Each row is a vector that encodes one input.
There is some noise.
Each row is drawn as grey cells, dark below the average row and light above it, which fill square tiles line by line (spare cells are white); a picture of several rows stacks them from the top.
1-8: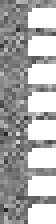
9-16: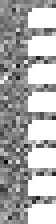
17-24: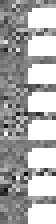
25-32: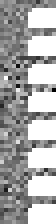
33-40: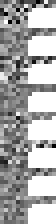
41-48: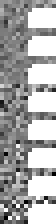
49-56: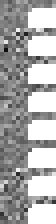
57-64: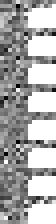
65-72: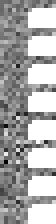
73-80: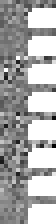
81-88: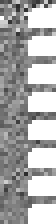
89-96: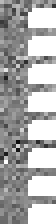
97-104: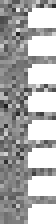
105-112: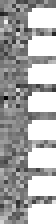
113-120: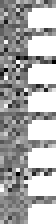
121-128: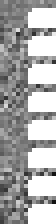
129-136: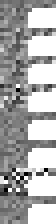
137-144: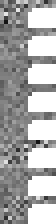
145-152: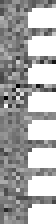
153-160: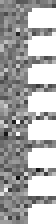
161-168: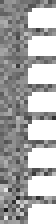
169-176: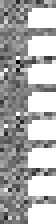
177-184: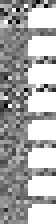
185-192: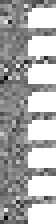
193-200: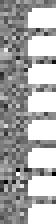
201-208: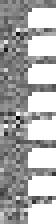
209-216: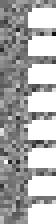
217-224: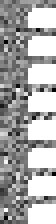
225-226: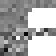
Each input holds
a point on a 9-point line, together with either one of 7 labels, or a point on a 7-point line.
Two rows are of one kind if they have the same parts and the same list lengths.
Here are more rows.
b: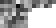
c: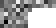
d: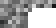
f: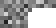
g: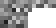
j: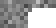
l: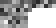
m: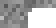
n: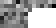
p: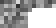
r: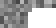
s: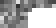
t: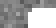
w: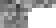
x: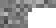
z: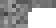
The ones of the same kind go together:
b, c, f, j, l, n, p, s, t, x, z
d, g, m, r, w

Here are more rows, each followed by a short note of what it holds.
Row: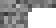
a point on a 7-point line and a point on a 9-point line
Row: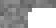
a point on a 7-point line and a point on a 9-point line
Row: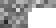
one of 7 labels and a point on a 9-point line
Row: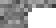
a point on a 7-point line and a point on a 9-point line
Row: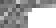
one of 7 labels and a point on a 9-point line
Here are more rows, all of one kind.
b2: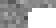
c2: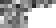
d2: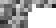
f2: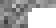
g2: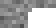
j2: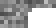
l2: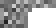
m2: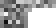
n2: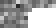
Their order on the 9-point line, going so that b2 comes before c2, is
m2, b2, g2, d2, f2, n2, l2, j2, c2.
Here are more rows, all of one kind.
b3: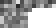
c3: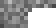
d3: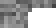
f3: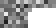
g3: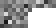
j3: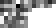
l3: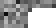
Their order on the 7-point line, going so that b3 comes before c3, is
g3, j3, b3, d3, f3, l3, c3.
